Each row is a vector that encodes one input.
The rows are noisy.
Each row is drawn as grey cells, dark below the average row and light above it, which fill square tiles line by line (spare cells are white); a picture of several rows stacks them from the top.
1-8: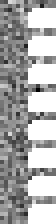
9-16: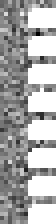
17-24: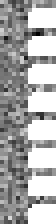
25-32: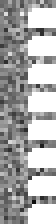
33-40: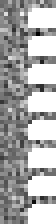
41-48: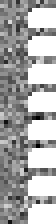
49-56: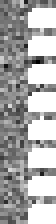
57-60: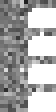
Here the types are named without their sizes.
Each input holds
a node of a tree and a true/false value.
